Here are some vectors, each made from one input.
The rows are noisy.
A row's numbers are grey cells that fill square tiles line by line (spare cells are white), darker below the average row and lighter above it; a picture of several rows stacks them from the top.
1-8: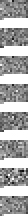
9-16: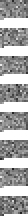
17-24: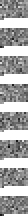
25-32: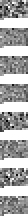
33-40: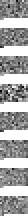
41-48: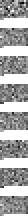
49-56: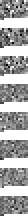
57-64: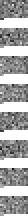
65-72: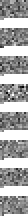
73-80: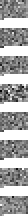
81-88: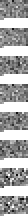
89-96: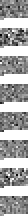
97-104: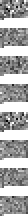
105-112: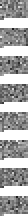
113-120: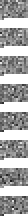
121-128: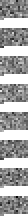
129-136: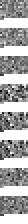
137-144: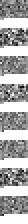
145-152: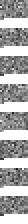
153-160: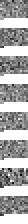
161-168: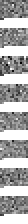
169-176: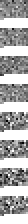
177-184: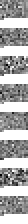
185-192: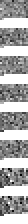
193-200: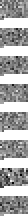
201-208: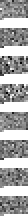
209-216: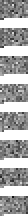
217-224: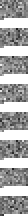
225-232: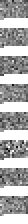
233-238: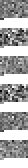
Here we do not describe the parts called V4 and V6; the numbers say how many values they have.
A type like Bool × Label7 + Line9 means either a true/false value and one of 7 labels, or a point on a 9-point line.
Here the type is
(Bool × Line3 × Line12 × V6 + Unit) × V4.
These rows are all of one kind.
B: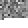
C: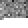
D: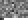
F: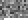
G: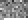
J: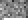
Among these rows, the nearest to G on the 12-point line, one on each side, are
B and F.
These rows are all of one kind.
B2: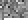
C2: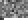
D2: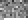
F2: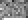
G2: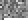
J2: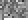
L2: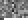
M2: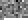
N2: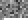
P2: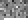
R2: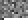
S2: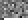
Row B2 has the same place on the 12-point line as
D2 and L2.
